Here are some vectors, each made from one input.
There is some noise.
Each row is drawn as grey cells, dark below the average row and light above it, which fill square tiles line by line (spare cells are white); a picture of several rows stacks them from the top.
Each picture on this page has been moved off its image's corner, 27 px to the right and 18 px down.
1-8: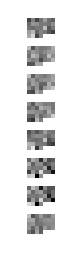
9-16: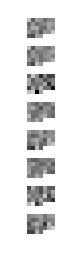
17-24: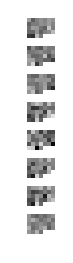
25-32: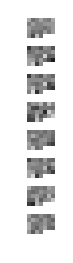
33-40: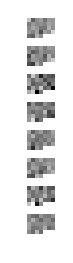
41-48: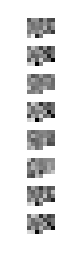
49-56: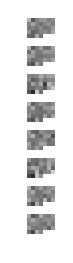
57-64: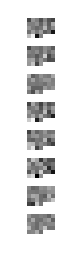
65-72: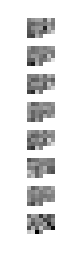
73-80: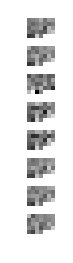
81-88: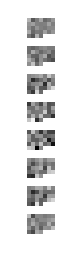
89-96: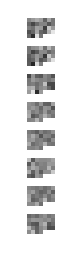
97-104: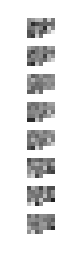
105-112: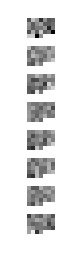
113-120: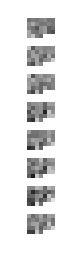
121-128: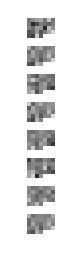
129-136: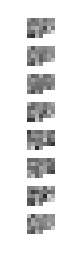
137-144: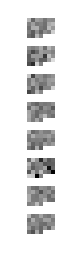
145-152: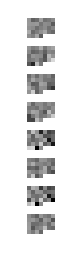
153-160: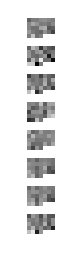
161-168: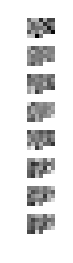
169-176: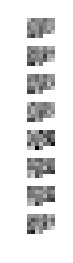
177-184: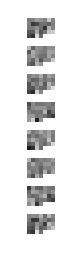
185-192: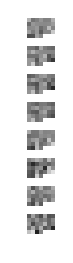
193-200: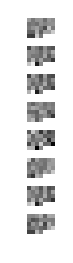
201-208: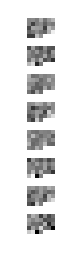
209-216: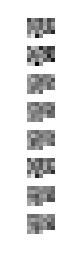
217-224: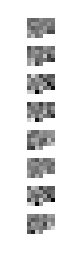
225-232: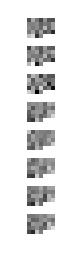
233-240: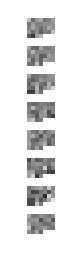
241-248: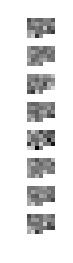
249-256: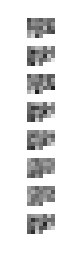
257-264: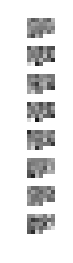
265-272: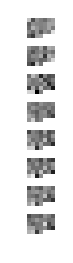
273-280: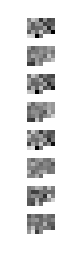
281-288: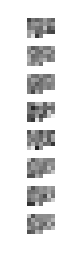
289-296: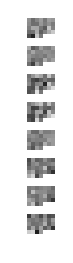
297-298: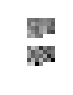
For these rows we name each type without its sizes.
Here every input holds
a point on a line.
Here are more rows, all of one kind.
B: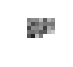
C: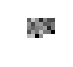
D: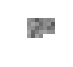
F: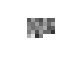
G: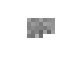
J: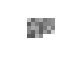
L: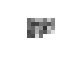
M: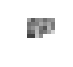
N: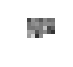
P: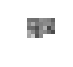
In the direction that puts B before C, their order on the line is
L, B, M, J, G, D, P, N, F, C.
